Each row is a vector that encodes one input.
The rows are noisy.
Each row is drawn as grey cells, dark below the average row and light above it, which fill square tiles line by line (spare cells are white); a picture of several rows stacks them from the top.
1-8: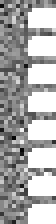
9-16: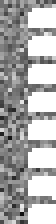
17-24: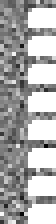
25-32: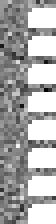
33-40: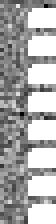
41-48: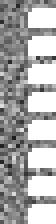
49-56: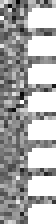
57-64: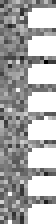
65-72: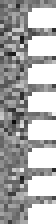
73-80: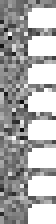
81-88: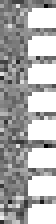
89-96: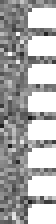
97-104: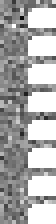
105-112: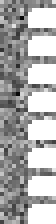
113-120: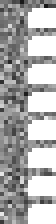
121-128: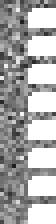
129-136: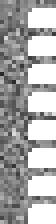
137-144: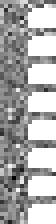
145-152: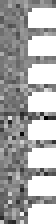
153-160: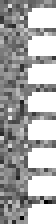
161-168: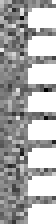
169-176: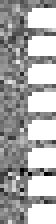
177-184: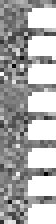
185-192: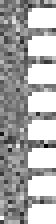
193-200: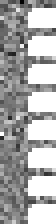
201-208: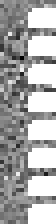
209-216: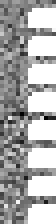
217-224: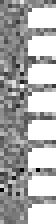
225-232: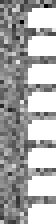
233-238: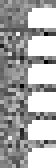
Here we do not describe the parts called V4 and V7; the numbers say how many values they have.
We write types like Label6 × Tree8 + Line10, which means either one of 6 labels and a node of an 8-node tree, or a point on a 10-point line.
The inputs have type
Bool × V4 × V7 + Line8.
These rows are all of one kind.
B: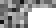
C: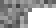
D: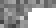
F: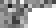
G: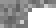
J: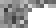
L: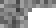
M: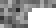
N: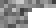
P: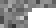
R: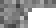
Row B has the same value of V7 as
C and N.
